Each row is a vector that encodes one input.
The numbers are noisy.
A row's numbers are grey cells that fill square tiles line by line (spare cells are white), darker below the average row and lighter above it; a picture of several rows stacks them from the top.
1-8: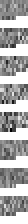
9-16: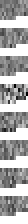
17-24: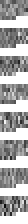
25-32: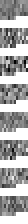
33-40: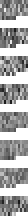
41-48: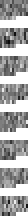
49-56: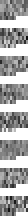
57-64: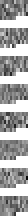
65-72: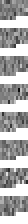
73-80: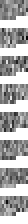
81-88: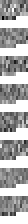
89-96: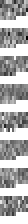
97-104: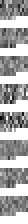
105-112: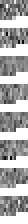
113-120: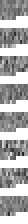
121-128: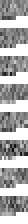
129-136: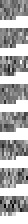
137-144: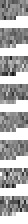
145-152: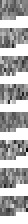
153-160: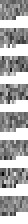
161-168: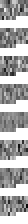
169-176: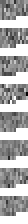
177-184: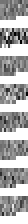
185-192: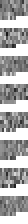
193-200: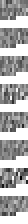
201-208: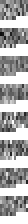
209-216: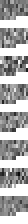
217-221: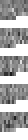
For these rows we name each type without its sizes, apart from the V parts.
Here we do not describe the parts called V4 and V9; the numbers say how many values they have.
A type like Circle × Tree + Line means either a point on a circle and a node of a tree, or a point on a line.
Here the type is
Tree × ((Tree + V4) × V9 + Unit).
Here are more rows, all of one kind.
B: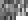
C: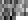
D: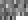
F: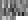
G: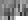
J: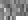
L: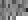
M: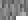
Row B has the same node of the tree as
L and M.
